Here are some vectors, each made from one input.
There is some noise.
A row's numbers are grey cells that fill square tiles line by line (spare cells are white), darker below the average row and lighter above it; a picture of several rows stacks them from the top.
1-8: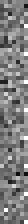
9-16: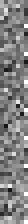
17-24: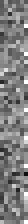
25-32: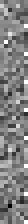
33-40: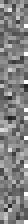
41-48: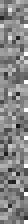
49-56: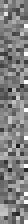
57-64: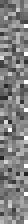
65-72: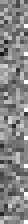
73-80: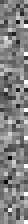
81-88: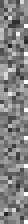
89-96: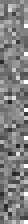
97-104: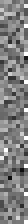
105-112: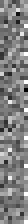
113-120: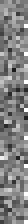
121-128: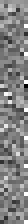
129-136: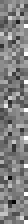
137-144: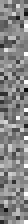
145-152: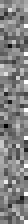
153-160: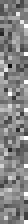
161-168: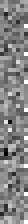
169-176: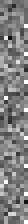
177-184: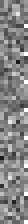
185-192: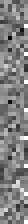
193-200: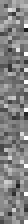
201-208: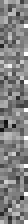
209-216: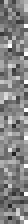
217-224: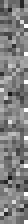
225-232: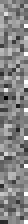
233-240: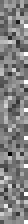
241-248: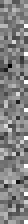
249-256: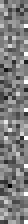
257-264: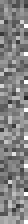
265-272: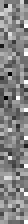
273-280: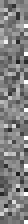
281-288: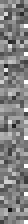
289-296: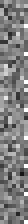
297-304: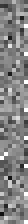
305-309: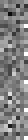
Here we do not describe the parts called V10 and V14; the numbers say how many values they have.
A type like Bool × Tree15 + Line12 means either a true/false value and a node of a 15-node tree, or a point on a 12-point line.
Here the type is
Bool × Line4 + (Line8 + V14) × V10.
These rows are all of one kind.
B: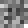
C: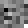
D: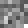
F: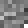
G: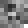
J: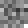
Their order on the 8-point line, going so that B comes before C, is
B, F, C, J, G, D.
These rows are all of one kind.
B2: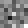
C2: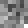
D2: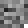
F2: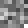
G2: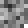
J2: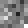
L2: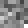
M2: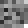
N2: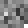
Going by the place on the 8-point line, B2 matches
D2 and F2.
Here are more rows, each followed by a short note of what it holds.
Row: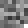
a point on an 8-point line and a value of V10
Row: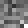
a value of V10 and a value of V14
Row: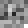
a point on a 4-point line and a true/false value
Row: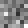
a point on an 8-point line and a value of V10
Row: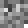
a point on an 8-point line and a value of V10
